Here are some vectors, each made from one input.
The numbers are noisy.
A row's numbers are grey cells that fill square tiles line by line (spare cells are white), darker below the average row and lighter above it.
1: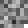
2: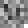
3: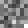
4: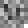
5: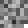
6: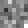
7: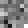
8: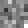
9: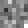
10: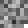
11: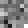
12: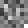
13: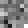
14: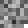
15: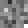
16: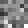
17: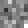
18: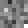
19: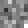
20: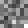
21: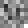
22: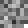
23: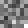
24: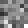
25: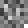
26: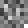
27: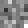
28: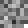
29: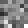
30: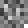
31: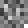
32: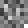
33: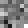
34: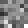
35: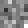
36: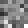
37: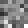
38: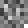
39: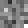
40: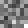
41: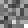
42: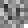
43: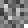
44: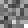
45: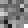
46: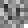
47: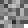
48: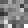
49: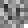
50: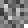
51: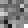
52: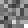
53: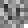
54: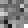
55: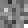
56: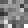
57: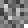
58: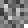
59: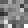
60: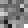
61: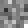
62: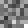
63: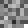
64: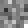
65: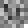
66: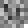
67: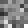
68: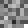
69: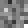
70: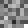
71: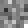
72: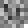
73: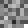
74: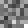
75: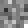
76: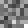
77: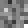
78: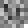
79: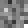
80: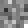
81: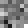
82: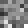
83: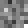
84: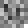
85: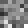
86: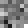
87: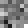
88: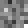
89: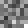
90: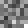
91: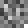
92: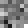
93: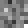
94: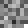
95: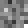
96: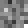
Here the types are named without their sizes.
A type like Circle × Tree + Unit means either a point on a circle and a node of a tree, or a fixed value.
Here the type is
Bool × Bool × Bool.
